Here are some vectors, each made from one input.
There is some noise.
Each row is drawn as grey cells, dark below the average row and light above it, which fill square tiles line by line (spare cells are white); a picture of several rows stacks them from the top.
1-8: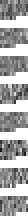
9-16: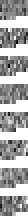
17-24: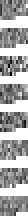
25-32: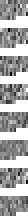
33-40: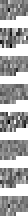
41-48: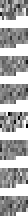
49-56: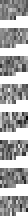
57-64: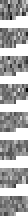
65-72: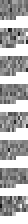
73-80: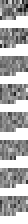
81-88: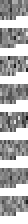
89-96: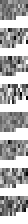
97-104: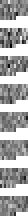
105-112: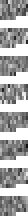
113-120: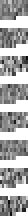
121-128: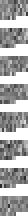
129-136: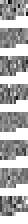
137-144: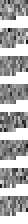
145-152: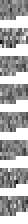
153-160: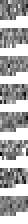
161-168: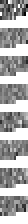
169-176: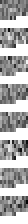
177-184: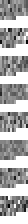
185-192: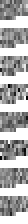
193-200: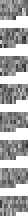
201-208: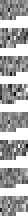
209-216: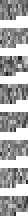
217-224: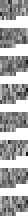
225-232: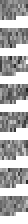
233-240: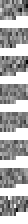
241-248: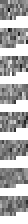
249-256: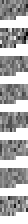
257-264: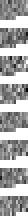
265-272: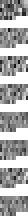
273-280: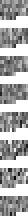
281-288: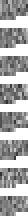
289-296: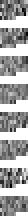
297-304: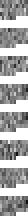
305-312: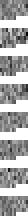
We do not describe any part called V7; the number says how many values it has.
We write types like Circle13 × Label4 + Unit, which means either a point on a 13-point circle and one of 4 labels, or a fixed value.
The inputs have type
Label5 × V7 + Label8.
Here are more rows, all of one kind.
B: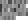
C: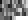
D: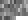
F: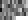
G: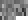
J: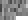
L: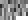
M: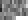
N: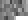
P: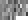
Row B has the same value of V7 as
F, J, L and M.
